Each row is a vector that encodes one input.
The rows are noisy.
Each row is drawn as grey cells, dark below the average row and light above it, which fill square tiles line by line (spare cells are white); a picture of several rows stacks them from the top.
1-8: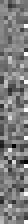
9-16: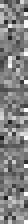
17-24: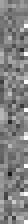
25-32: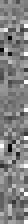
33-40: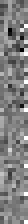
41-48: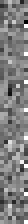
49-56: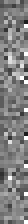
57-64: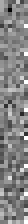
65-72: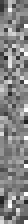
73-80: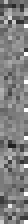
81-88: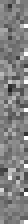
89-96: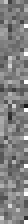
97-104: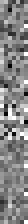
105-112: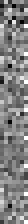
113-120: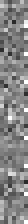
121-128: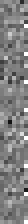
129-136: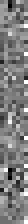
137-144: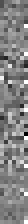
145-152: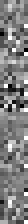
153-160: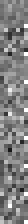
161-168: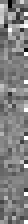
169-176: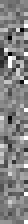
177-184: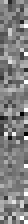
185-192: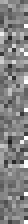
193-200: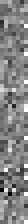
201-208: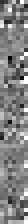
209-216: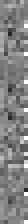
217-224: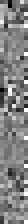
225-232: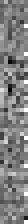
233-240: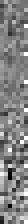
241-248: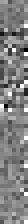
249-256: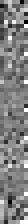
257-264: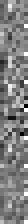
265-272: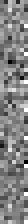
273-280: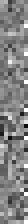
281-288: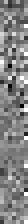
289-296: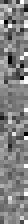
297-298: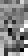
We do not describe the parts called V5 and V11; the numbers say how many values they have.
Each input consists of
either a point on an 8-point line, or a true/false value and a value of V5, or a value of V11.
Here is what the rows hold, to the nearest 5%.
About 35% of them hold a point on an 8-point line. About 20% of them hold a true/false value and a value of V5. The rest hold a value of V11.
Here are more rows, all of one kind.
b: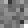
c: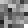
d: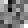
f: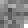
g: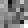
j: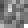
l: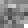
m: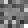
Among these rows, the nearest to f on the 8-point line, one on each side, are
c and j.
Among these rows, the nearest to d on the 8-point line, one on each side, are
g and m.
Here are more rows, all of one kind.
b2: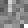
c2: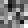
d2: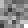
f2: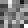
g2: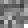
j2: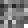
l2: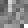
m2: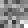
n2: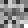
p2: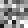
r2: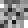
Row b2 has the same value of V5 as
f2, g2 and l2.
